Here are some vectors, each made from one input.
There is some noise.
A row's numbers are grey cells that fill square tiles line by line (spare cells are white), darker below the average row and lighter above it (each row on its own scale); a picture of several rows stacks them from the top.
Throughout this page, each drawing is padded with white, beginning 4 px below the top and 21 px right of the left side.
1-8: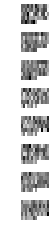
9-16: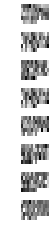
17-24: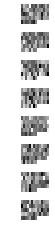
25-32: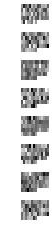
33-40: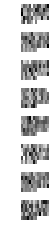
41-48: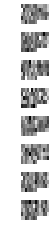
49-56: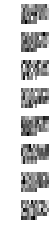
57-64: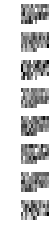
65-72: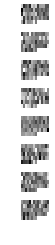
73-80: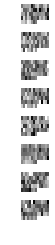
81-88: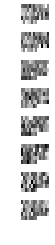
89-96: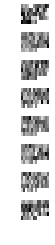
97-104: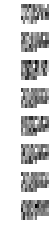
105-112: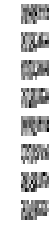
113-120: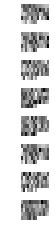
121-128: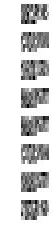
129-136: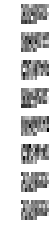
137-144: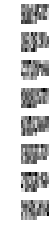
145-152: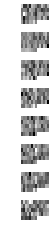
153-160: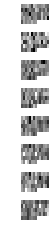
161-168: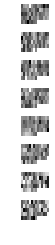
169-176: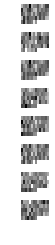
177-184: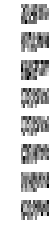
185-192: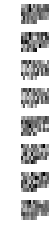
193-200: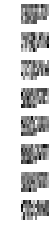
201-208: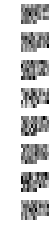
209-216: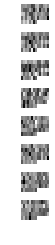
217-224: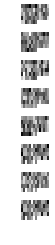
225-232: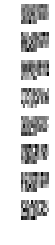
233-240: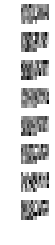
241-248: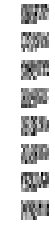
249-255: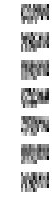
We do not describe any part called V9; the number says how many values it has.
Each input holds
a value of V9, together with either one of 5 labels, or a point on a 6-point line.
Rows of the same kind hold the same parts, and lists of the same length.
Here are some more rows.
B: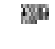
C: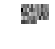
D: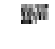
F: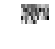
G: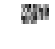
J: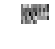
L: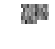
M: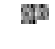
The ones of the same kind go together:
B, C, D, L, M
F, G, J

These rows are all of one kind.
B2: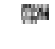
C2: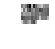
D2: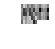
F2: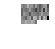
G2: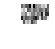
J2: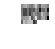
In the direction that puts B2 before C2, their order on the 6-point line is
D2, J2, F2, B2, G2, C2.
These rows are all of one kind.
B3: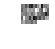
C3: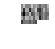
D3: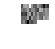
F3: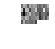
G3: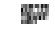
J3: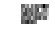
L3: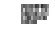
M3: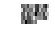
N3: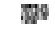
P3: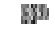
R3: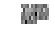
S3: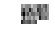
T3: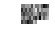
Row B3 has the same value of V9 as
G3 and T3.
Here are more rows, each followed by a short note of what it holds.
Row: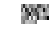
a point on a 6-point line and a value of V9
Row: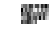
one of 5 labels and a value of V9
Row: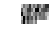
a point on a 6-point line and a value of V9
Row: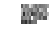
one of 5 labels and a value of V9
